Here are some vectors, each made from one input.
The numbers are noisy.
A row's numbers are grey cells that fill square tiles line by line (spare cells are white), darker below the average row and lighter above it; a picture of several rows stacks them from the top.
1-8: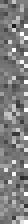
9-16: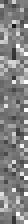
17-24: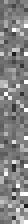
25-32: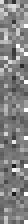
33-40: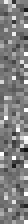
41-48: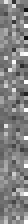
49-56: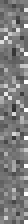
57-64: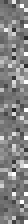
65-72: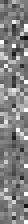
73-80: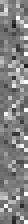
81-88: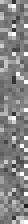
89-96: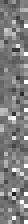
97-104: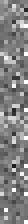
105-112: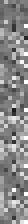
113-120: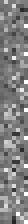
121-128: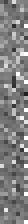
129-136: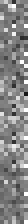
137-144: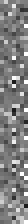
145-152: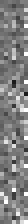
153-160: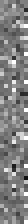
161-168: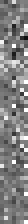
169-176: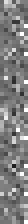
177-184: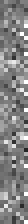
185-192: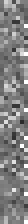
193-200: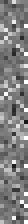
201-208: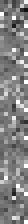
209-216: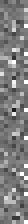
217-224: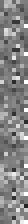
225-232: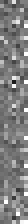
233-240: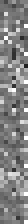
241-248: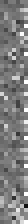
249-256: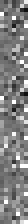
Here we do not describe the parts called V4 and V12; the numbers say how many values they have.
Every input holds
either a fixed value, or one of 5 labels and a true/false value, or a value of V4 and a value of V12.
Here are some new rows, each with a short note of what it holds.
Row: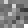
one of 5 labels and a true/false value
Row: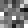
a fixed value
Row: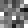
a fixed value
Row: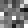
a fixed value
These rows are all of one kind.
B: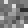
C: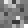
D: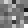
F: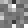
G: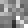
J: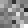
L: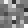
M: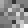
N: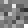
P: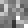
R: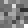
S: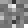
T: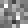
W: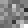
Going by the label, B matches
N, R and W.
